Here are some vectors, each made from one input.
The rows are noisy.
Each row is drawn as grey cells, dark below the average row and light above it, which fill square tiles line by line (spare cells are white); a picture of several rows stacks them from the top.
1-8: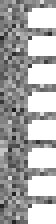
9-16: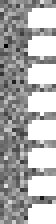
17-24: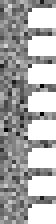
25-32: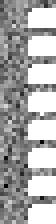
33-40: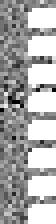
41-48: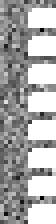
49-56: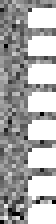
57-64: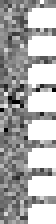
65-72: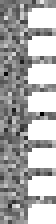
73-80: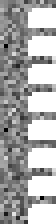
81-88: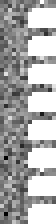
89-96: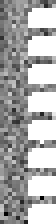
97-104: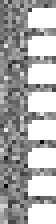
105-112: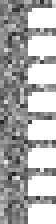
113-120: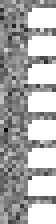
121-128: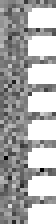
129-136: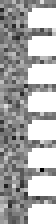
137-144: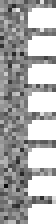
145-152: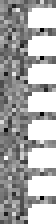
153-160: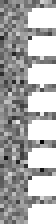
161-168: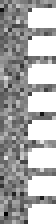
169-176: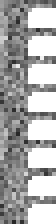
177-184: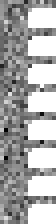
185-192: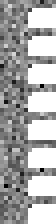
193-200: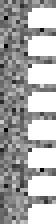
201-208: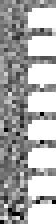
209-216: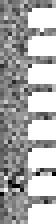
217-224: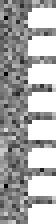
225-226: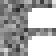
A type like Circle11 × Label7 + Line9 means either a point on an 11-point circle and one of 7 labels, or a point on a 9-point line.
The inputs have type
Bool × Circle8 + Circle11 + Unit.
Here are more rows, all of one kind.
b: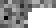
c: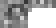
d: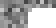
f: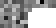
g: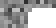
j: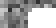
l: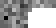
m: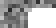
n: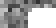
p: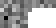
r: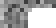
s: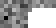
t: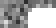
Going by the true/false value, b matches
f, l, p and s.
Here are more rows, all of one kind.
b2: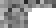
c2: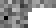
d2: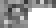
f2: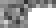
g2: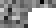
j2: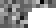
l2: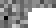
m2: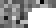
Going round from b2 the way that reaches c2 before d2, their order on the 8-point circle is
b2, l2, c2, d2, f2, m2, j2, g2.
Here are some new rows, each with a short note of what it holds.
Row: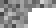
a point on an 11-point circle
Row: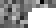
a point on an 8-point circle and a true/false value
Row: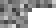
a point on an 11-point circle
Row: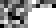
a fixed value
